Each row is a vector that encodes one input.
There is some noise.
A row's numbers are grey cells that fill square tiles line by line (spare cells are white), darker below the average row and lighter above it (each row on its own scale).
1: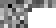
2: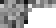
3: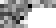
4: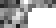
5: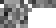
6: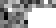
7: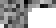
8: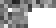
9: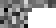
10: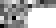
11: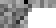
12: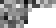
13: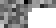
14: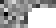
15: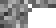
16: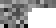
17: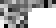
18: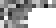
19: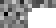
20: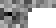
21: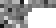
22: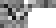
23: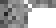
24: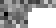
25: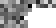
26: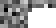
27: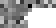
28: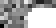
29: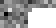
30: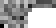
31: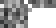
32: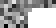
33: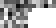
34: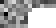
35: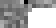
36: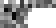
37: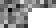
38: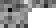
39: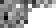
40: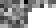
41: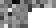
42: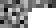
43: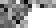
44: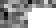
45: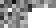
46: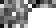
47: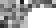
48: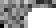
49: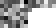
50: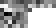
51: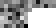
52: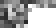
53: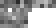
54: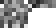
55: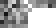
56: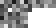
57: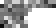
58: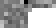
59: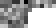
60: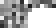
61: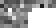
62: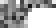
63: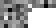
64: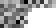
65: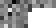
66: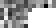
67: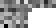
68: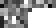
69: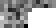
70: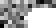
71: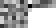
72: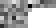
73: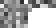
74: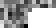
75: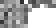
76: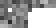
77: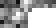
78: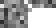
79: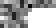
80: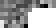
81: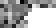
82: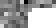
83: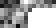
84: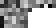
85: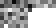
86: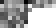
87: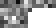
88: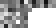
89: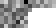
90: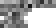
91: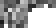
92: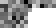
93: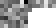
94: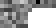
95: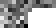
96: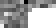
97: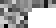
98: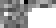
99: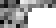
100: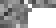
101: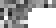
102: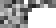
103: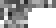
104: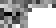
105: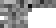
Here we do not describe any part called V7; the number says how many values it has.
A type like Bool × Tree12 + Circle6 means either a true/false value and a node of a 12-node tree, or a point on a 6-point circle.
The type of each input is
Label4 × (Line6 + V7).
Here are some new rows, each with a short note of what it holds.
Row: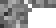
one of 4 labels and a value of V7
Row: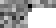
one of 4 labels and a point on a 6-point line
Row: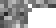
one of 4 labels and a value of V7
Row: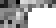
one of 4 labels and a value of V7
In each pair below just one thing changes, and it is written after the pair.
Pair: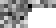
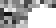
the label
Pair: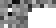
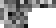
the label
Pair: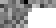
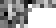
the label
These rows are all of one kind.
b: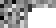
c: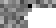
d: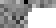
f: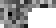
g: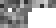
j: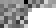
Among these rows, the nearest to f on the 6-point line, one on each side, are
b and c.
